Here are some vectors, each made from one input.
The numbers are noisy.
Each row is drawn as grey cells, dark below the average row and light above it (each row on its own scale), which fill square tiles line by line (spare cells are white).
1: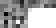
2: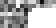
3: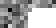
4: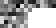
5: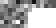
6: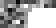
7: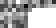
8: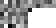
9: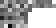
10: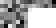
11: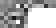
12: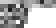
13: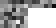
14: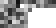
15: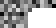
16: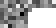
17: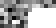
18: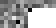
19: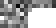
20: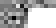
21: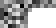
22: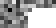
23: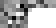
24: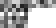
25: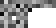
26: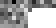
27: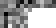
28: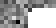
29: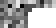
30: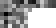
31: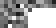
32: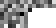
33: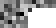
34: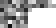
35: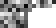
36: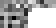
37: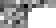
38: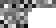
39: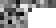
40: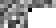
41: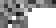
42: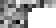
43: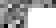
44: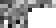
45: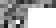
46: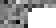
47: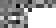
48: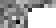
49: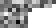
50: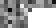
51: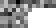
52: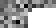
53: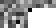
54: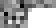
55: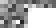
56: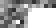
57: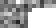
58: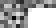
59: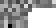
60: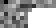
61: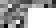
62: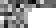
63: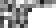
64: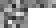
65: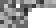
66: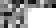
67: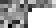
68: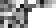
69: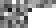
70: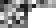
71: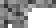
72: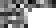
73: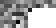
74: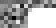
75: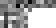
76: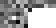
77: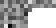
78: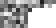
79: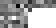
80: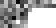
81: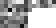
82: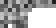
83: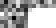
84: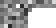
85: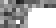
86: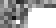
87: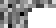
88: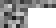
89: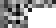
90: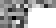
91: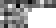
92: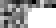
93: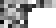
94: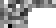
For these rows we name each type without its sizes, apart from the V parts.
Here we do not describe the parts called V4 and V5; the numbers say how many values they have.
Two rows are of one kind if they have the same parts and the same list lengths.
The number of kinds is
2.
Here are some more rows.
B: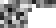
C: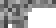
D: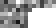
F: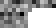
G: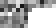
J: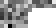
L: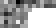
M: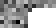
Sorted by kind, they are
B, C, D, G
F, J, L, M

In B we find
a point on each of two lines, three true/false values and a value of V4.
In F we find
three true/false values, a value of V4 and a value of V5.
